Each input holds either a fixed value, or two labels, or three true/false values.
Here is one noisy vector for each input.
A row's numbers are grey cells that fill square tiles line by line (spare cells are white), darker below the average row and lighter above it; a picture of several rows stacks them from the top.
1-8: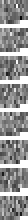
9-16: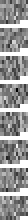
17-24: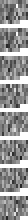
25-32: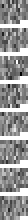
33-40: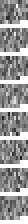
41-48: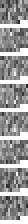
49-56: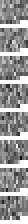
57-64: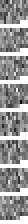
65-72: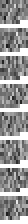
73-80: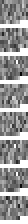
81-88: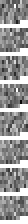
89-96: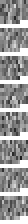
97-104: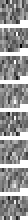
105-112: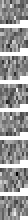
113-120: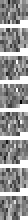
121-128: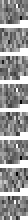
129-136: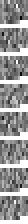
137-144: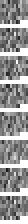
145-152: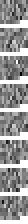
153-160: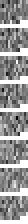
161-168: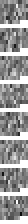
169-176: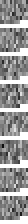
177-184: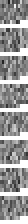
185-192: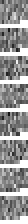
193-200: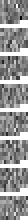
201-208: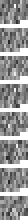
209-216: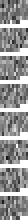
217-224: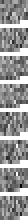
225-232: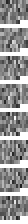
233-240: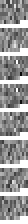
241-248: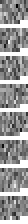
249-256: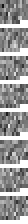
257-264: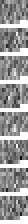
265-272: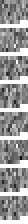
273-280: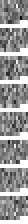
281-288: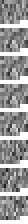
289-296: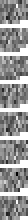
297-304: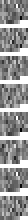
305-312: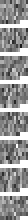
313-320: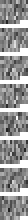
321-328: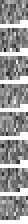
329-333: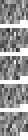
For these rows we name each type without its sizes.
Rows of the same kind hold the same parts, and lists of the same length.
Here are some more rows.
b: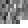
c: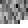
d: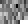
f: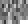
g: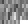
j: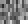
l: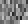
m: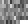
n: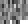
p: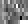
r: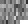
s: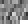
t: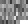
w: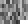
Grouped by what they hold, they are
b, f, j, n, w
c, d
g, l, m, p, r, s, t

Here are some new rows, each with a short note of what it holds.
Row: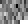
a fixed value
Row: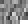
three true/false values
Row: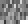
two labels
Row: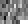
two labels
